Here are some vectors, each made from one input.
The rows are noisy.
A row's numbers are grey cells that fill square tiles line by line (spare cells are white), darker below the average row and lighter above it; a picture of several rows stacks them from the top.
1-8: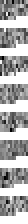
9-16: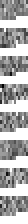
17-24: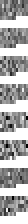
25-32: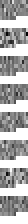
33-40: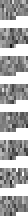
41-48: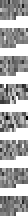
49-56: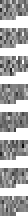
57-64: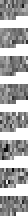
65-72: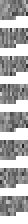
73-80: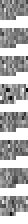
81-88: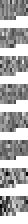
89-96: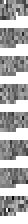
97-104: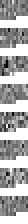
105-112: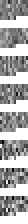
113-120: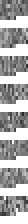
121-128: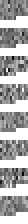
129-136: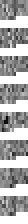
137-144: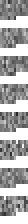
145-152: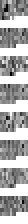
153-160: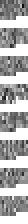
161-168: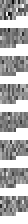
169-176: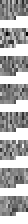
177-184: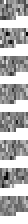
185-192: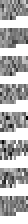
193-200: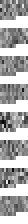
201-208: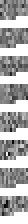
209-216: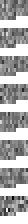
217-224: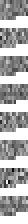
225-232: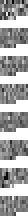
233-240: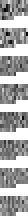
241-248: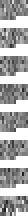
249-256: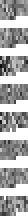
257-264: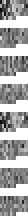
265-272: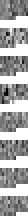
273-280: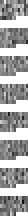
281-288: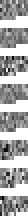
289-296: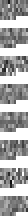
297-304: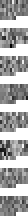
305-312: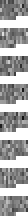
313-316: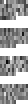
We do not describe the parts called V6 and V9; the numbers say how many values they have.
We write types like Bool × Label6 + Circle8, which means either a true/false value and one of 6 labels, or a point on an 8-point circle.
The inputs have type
Bool × Line8 × V6 + V9.
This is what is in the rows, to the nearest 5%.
About 70% of them hold a point on an 8-point line, a true/false value and a value of V6. The rest hold a value of V9.
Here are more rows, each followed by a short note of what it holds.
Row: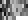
a value of V9
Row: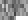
a point on an 8-point line, a true/false value and a value of V6
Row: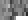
a point on an 8-point line, a true/false value and a value of V6
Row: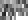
a value of V9
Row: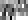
a value of V9
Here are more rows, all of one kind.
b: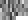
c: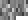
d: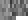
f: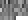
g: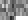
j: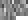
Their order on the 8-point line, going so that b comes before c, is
b, c, j, f, g, d.
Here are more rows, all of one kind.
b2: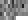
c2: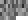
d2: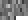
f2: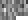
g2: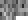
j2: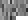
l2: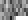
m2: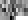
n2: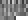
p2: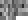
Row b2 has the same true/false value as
f2 and l2.
